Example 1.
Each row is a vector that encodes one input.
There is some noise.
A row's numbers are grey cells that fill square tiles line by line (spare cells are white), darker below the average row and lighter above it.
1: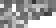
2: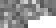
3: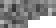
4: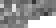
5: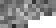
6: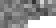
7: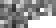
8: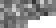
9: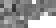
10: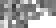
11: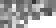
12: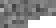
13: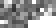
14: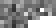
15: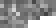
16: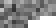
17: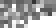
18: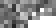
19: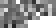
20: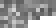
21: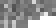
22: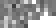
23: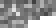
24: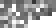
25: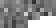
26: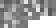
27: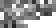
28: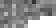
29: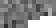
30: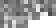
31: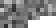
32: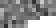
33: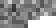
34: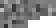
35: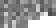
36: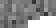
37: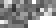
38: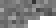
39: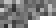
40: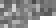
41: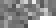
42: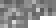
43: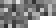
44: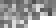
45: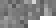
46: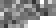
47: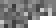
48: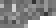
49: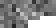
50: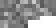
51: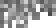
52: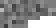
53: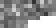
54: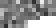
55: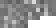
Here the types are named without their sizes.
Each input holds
either a fixed value, or three true/false values.
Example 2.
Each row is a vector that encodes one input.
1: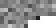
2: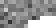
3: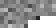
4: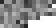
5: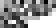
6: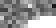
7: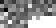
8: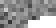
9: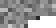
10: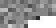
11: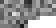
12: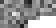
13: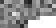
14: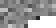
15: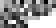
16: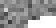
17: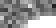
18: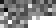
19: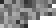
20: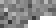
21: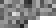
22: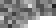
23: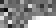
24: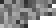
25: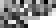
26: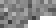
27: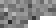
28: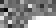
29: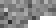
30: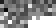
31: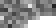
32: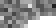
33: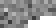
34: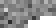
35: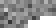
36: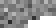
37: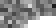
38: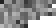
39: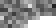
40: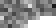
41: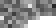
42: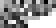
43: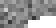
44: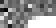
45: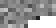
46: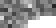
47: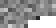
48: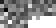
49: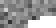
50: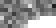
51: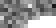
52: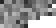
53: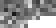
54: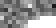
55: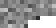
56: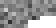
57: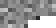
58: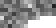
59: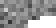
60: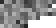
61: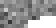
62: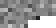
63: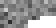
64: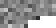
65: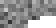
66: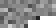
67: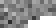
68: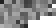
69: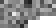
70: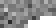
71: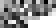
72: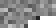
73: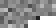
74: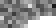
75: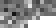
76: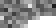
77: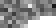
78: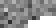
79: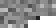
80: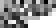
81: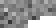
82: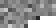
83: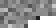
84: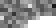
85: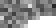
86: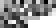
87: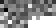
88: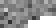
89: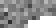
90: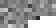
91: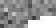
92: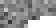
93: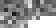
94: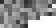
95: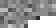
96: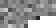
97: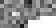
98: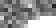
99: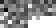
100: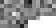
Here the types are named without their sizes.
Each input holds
either a fixed value, or three true/false values.
